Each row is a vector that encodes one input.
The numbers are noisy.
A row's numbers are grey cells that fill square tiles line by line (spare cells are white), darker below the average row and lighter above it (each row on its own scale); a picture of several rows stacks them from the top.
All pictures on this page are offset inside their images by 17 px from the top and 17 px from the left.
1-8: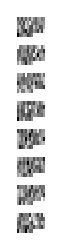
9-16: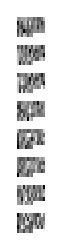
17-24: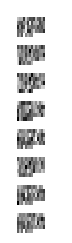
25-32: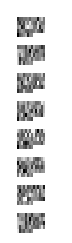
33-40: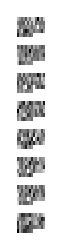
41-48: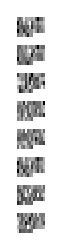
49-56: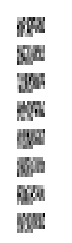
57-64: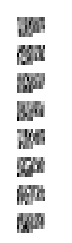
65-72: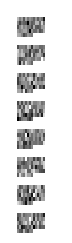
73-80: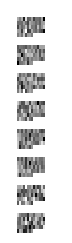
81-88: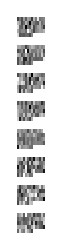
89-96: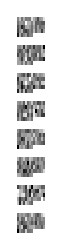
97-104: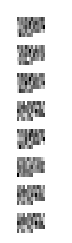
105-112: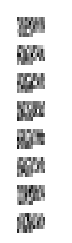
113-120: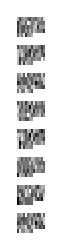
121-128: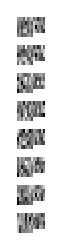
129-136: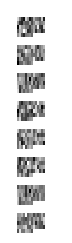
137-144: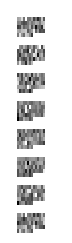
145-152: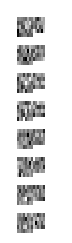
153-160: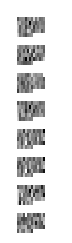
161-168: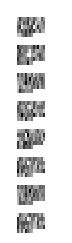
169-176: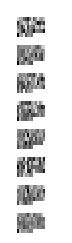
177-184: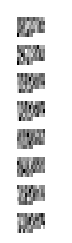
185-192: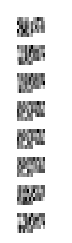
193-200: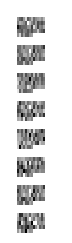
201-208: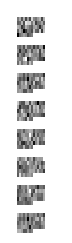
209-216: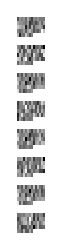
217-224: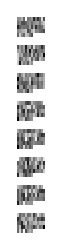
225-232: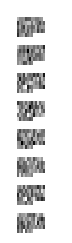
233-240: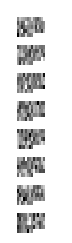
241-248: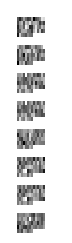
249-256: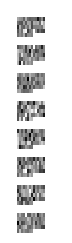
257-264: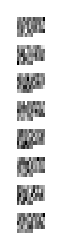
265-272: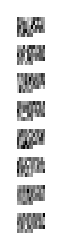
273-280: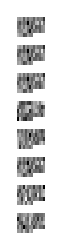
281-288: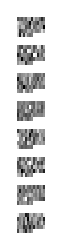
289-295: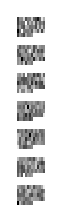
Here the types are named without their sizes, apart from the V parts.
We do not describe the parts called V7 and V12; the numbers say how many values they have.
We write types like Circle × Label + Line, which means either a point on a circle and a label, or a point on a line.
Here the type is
(Bool × Bool × Bool + Unit) × V12 + Line × Line × V7.
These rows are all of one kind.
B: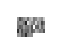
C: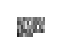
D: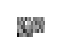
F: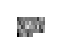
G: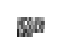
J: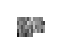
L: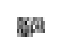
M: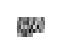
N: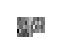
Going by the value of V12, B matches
J, L and N.
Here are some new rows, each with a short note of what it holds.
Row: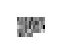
a point on each of two lines and a value of V7
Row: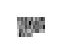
a point on each of two lines and a value of V7
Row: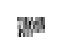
a point on each of two lines and a value of V7
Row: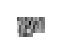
a point on each of two lines and a value of V7
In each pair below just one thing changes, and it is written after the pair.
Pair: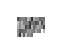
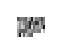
the value of V7
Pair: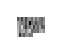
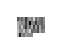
the place on one of the two lines
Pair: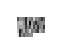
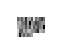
the value of V7
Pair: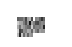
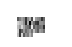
the value of V7
